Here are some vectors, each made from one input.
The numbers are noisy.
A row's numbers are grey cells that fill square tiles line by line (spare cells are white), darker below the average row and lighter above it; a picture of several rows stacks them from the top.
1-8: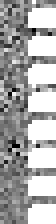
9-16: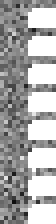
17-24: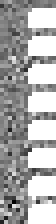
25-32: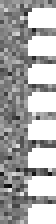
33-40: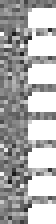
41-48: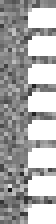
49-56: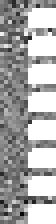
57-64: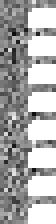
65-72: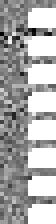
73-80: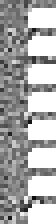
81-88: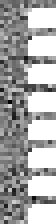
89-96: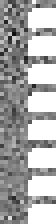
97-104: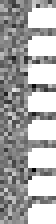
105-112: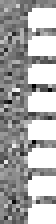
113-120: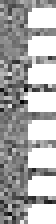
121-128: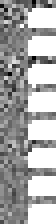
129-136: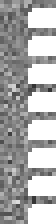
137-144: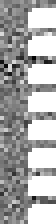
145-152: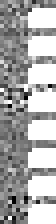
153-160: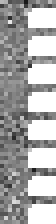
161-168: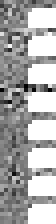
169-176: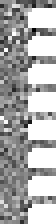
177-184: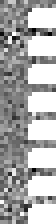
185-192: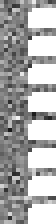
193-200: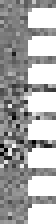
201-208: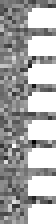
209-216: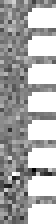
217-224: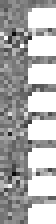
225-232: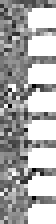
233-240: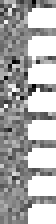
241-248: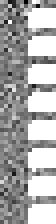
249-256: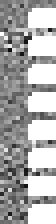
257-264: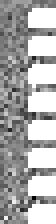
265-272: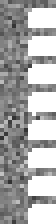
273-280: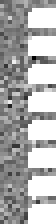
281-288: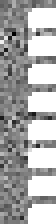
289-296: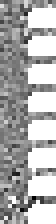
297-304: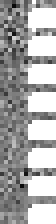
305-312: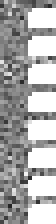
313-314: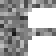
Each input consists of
four true/false values, together with either a point on a 10-point circle, or a fixed value.
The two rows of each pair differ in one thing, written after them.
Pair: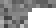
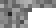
one of the four true/false values
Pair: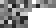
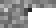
one of the four true/false values
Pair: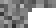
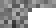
the place on the 10-point circle
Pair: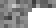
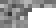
one of the four true/false values
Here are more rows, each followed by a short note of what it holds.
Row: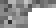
four true/false values
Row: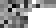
four true/false values
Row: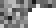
a point on a 10-point circle and four true/false values
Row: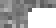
a point on a 10-point circle and four true/false values
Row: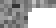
four true/false values
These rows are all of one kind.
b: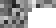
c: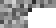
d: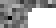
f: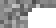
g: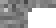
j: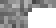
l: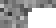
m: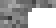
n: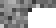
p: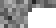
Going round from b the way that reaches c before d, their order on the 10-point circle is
b, l, f, c, g, m, j, d, n, p.
